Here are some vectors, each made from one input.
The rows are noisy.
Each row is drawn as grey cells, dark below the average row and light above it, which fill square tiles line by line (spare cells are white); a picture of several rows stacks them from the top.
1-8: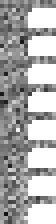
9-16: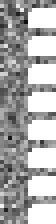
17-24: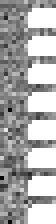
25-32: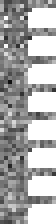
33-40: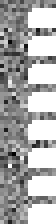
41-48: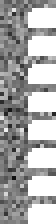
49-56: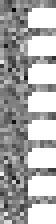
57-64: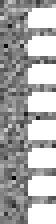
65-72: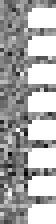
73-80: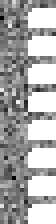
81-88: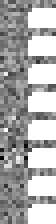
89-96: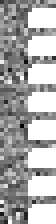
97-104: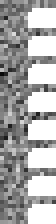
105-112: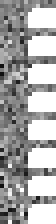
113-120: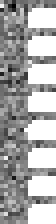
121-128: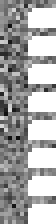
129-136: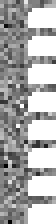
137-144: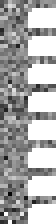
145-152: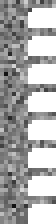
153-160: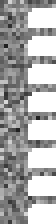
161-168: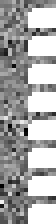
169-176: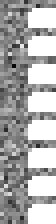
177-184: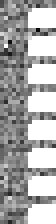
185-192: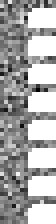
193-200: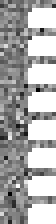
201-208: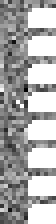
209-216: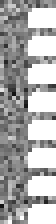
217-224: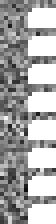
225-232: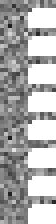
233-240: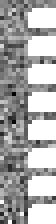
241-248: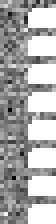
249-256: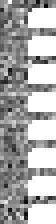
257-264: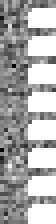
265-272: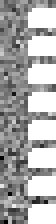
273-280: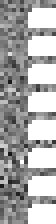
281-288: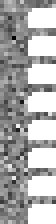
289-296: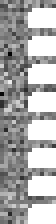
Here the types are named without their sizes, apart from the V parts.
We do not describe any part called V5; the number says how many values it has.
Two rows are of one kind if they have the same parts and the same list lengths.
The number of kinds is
2.
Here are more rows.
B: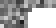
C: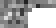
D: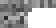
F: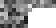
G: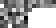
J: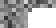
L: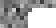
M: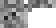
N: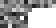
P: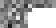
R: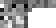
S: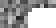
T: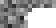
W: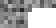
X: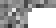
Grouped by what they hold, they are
B, C, D, J, L, M, P, S, T, W, X
F, G, N, R

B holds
a label and five true/false values.
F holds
two labels and a value of V5.
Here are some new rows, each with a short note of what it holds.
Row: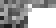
two labels and a value of V5
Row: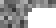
a label and five true/false values
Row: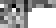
two labels and a value of V5
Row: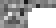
a label and five true/false values
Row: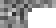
a label and five true/false values
